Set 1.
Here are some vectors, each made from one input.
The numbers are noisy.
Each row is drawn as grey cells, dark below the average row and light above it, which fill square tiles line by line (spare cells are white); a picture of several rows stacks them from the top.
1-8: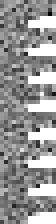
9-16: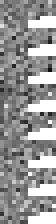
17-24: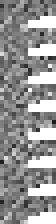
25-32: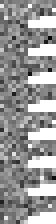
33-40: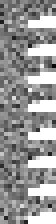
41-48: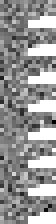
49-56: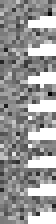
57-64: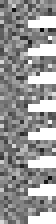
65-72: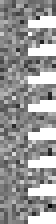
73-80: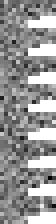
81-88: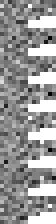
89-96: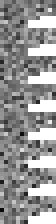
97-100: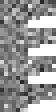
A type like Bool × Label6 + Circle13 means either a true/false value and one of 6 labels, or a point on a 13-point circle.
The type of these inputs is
Circle6 × Line6.
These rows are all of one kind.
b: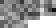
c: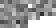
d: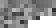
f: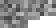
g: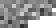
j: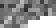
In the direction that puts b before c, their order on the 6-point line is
b, d, j, f, g, c.
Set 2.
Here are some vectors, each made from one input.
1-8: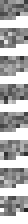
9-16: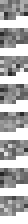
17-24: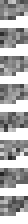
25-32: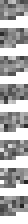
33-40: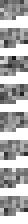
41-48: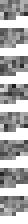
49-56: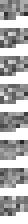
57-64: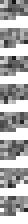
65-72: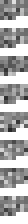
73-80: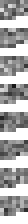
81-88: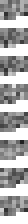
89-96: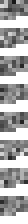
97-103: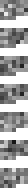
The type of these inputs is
Bool × Bool × Bool + Tree9 + Unit.
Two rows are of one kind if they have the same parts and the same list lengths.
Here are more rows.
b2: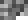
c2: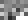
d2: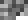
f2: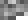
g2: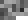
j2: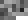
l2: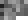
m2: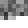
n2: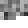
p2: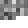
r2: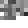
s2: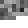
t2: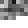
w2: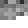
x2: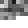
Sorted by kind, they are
b2, c2, d2, m2, n2, p2, r2, t2, x2
f2, l2, w2
g2, j2, s2

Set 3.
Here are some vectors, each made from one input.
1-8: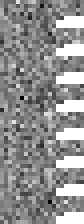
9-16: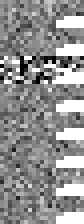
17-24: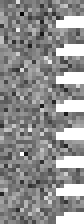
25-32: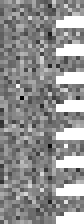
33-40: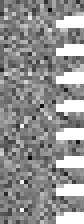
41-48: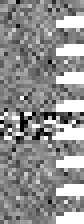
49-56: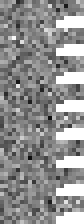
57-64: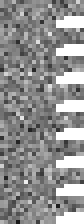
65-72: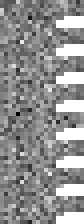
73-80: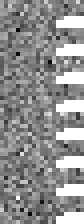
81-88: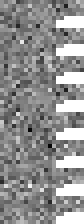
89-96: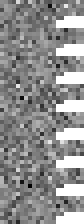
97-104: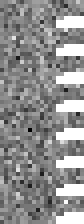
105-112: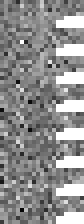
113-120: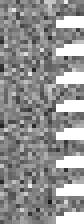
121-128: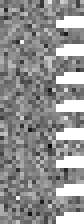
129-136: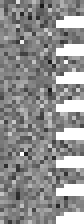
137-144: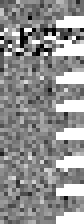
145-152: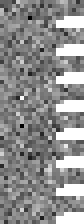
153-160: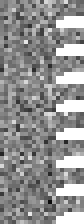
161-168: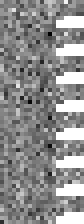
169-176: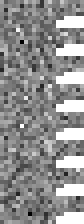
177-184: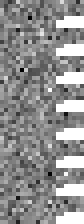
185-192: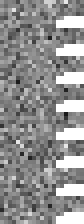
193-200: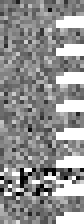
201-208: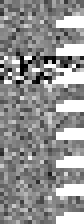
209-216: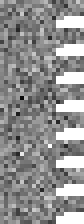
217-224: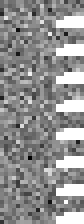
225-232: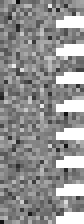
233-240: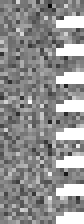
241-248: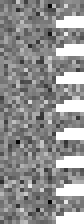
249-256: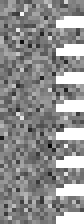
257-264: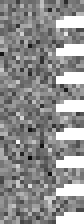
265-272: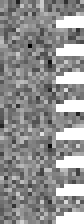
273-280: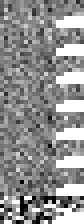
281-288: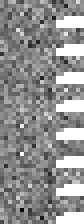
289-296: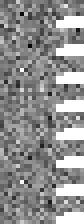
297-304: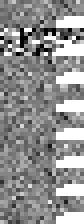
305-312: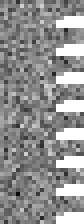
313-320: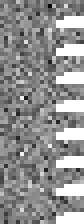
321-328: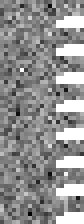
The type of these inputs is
Bool × Circle11 + Unit.
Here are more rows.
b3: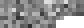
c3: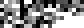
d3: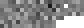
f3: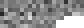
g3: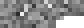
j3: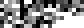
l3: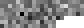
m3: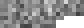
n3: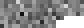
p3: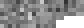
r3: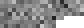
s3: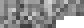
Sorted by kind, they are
b3, d3, f3, g3, l3, m3, n3, p3, r3, s3
c3, j3

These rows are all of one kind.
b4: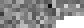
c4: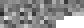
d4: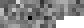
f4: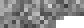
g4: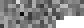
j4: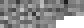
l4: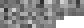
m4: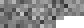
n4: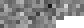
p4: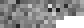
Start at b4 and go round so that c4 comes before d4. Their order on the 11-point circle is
b4, c4, j4, p4, m4, f4, l4, d4, g4, n4.
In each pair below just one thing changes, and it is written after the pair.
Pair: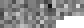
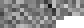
the true/false value
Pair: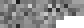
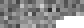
the place on the 11-point circle
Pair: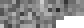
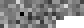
the place on the 11-point circle
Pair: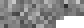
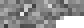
the true/false value
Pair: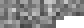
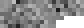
the place on the 11-point circle
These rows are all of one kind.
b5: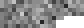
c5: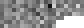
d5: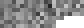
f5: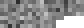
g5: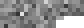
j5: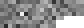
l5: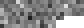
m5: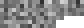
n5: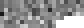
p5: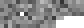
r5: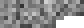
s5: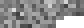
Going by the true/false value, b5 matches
f5 and r5.
